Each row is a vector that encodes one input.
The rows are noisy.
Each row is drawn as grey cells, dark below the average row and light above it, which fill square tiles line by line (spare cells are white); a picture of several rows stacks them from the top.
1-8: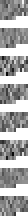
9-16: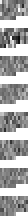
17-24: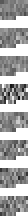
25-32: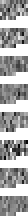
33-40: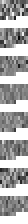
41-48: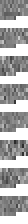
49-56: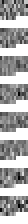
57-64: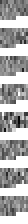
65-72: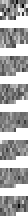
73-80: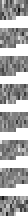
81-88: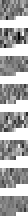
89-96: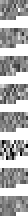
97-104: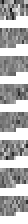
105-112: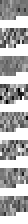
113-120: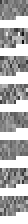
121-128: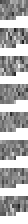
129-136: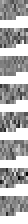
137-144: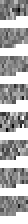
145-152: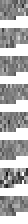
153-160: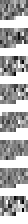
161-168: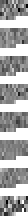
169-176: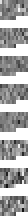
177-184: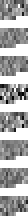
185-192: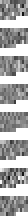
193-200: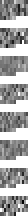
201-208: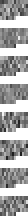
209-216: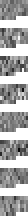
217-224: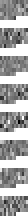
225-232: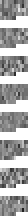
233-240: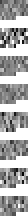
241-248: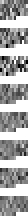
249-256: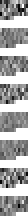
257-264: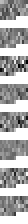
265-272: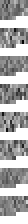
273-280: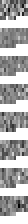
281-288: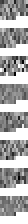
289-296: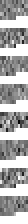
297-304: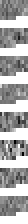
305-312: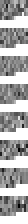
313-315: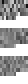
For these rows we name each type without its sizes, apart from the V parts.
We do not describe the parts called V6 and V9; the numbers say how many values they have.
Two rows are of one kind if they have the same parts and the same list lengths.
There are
2 kinds of row.
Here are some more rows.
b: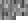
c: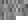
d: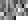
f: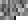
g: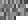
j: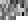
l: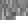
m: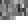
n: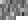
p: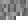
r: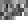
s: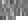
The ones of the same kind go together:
b, c, f, j, n, r, s
d, g, l, m, p

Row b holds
a point on each of two lines, a true/false value and a value of V6.
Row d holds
a point on a line, a true/false value, a value of V6 and a value of V9.
